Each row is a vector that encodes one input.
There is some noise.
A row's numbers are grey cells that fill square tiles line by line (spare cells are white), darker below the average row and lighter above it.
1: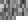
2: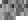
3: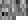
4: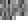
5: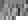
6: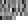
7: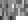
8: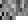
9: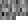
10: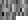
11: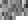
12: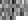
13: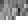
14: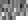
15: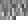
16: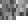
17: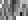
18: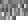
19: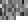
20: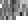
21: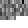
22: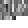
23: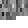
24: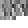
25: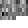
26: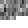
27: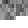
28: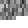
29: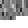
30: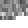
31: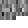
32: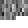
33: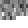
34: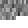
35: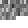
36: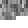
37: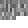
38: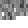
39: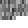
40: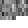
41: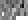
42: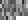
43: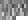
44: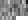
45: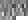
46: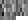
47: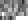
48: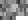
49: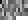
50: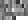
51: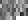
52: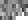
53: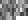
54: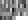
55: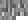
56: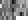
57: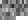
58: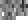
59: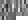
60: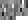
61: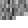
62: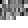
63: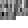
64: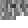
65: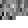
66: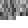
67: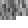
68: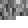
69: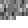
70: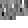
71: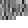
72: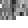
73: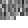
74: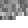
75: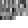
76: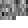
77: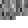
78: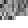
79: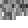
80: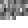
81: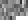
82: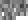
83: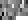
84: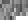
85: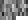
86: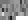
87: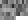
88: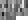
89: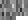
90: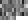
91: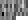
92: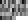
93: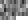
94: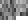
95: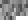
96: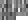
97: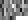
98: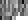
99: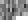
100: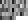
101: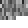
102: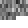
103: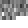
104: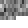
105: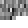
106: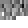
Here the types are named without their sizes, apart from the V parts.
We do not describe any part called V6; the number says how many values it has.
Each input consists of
a point on a line, together with either three true/false values, or a value of V6.
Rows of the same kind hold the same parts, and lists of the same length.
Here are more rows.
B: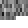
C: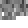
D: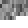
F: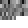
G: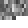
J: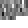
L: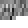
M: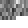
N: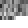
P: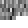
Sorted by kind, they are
B, C, D, G, J, N
F, L, M, P

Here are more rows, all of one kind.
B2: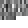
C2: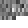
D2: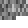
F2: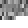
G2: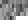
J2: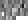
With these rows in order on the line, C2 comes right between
D2 and J2.
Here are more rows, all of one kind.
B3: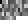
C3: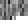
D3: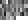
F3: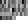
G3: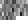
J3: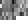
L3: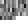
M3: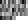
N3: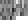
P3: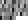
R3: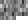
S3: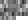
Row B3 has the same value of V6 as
F3 and M3.
